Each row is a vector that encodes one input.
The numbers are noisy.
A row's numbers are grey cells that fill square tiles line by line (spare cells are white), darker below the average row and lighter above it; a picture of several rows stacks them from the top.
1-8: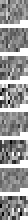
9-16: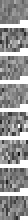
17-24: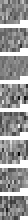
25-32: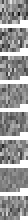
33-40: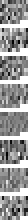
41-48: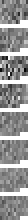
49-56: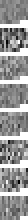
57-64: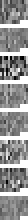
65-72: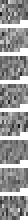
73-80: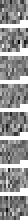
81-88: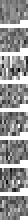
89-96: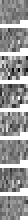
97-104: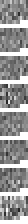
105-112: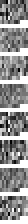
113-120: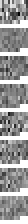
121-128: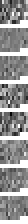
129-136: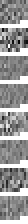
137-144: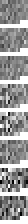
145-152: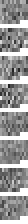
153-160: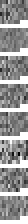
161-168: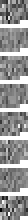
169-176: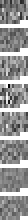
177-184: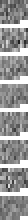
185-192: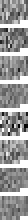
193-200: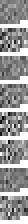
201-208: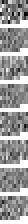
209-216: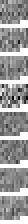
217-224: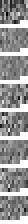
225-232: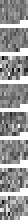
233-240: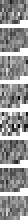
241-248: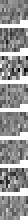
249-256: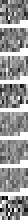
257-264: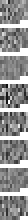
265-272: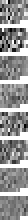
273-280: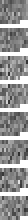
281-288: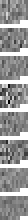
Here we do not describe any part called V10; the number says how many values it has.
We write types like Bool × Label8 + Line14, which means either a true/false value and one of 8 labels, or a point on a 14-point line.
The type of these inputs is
Circle6 + (Circle8 + V10) × Line4 × Line4 + Unit.
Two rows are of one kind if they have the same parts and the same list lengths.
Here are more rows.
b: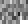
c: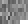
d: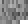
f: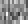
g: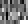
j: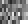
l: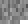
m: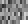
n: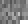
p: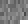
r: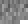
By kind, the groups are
b, d, f, l, r
c, j, n, p
g
m

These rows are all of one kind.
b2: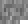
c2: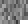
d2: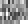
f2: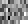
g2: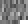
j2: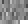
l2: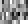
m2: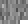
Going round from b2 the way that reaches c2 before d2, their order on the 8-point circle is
b2, m2, j2, l2, c2, d2, g2, f2.
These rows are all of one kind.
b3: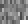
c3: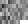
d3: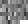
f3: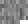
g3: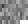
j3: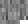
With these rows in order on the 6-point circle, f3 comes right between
b3 and j3.
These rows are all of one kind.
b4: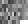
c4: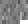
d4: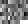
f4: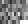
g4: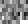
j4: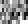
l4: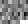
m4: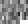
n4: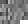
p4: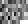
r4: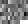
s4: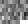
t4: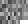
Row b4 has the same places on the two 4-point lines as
d4, l4 and r4.
